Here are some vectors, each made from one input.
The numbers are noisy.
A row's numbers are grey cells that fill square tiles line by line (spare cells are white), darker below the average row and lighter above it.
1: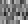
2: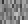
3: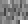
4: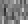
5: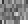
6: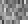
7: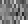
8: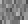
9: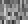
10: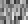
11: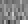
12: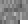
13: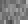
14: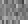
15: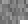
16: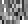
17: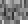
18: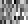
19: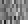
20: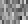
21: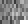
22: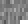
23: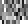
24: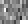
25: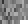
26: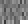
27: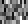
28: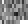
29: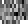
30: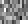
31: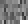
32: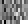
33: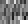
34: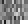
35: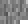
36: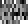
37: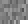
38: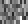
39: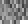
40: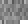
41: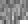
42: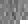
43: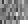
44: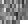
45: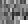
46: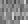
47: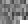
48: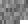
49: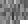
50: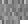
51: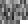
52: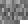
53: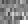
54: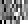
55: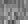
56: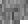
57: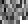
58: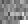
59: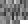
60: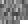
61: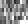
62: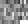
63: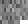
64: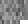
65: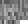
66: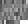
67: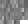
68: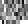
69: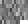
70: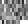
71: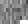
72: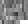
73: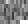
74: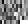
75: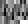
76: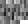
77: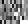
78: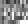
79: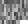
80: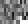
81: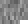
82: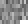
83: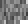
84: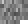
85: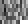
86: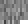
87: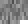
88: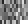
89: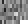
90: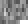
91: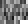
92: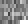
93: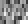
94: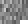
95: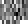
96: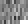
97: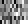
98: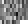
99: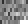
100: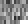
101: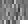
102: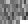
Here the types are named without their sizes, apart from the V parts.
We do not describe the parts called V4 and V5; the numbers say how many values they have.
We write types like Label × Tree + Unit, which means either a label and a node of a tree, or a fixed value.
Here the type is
Bool × Line × Line × V4 × V5.
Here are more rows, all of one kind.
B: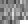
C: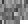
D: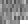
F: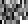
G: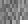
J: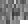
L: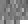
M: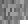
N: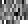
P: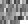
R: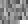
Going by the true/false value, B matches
C, F, P and R.
